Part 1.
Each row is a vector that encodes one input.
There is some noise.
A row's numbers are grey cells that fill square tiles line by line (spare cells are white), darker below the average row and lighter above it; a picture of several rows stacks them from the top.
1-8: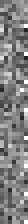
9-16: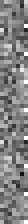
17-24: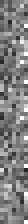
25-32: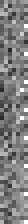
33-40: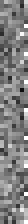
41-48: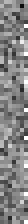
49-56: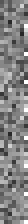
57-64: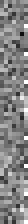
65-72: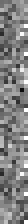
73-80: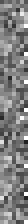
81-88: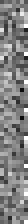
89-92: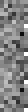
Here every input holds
a point on a 10-point circle.
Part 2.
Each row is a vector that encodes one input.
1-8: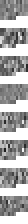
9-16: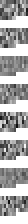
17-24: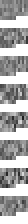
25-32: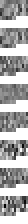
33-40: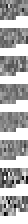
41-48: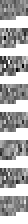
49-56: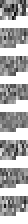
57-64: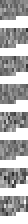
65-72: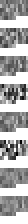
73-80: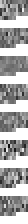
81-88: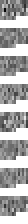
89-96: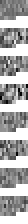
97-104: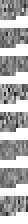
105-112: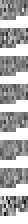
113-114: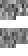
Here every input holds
a node of a 16-node tree.
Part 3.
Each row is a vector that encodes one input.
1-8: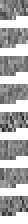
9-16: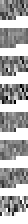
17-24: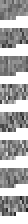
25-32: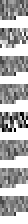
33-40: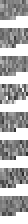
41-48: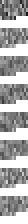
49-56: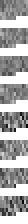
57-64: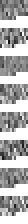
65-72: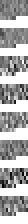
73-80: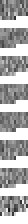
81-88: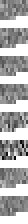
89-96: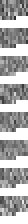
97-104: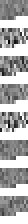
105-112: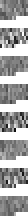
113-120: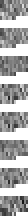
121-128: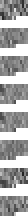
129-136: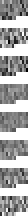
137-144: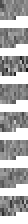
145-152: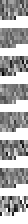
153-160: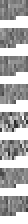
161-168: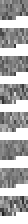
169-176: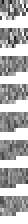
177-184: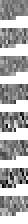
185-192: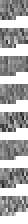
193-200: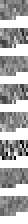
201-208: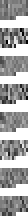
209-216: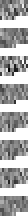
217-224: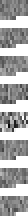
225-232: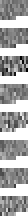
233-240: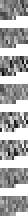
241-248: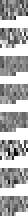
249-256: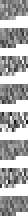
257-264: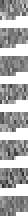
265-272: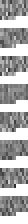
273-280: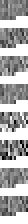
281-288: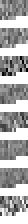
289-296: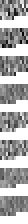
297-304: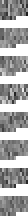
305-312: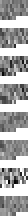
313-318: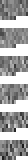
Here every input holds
a point on an 11-point line.
